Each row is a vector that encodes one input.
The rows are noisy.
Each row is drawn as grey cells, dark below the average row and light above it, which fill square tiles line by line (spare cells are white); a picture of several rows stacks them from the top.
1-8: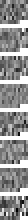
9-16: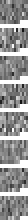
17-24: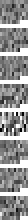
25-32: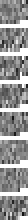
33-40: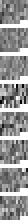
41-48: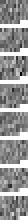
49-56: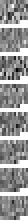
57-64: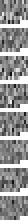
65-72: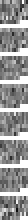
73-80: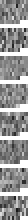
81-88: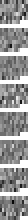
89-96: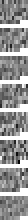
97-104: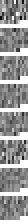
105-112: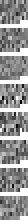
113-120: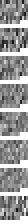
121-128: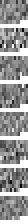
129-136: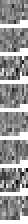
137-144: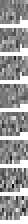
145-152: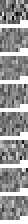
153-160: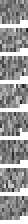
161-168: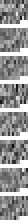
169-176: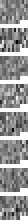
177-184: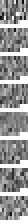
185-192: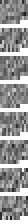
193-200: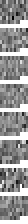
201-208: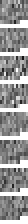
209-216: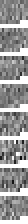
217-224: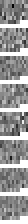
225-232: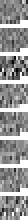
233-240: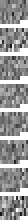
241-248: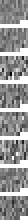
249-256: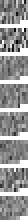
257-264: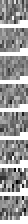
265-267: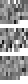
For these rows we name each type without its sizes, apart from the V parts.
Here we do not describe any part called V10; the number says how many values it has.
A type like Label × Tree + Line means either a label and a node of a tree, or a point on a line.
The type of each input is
(Bool × Tree + List(V10)) × Circle.
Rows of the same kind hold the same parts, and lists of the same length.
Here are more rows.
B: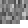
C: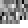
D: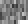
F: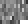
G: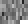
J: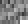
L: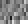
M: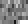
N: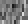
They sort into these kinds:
B, C
D, M, N
F
G
J, L

